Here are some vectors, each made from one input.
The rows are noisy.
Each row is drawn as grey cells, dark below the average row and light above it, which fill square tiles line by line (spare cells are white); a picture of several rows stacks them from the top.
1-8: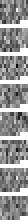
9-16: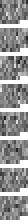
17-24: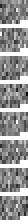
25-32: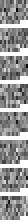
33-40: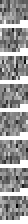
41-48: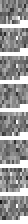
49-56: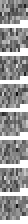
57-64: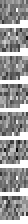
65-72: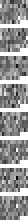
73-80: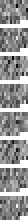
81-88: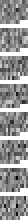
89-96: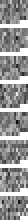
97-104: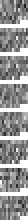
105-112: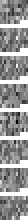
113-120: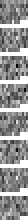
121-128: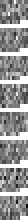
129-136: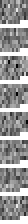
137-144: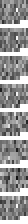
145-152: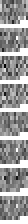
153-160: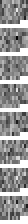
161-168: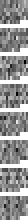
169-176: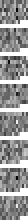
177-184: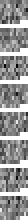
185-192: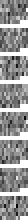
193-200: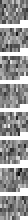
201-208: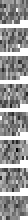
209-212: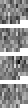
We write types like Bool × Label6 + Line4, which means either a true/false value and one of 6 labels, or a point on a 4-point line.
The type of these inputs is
(Bool × Circle6 + Unit) × (Line5 + Line8).
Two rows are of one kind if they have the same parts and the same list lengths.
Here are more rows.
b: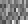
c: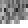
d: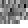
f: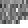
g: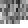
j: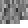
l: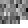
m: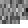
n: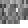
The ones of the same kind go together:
b, f, n
c, d, j
g
l, m

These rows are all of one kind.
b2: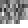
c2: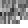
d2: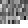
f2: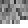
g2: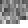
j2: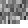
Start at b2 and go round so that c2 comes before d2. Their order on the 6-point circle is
b2, c2, f2, j2, d2, g2.
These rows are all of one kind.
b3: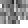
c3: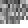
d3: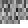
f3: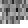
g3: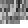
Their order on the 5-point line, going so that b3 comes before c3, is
b3, c3, f3, g3, d3.
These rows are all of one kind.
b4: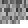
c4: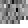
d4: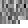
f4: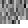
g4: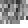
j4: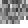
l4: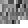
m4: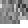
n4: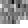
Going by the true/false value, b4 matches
c4, g4 and j4.
